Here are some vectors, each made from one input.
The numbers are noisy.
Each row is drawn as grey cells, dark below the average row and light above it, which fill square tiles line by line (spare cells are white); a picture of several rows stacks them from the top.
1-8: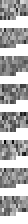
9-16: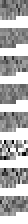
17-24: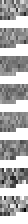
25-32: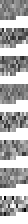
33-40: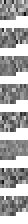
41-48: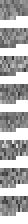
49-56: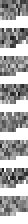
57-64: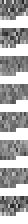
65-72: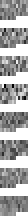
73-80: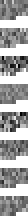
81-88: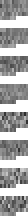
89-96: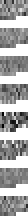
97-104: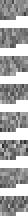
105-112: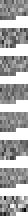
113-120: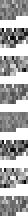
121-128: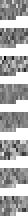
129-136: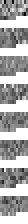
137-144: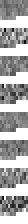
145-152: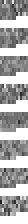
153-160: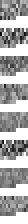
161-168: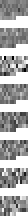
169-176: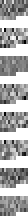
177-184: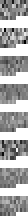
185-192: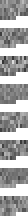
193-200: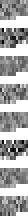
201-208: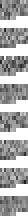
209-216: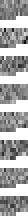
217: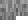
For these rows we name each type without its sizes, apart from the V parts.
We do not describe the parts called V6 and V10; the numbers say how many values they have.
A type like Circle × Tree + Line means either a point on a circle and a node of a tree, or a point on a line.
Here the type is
Label × V6 + Line × V10.
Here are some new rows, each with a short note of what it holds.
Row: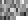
a point on a line and a value of V10
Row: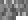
a point on a line and a value of V10
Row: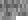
a label and a value of V6
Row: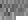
a label and a value of V6
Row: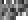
a point on a line and a value of V10
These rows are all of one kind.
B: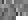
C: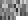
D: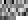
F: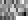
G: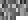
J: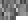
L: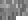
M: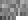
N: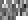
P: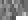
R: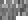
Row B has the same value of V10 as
J and M.
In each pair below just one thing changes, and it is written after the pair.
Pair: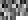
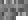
the value of V10
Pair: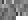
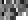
the place on the line
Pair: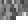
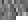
the place on the line
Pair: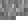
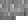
the place on the line
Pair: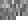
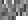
the value of V10
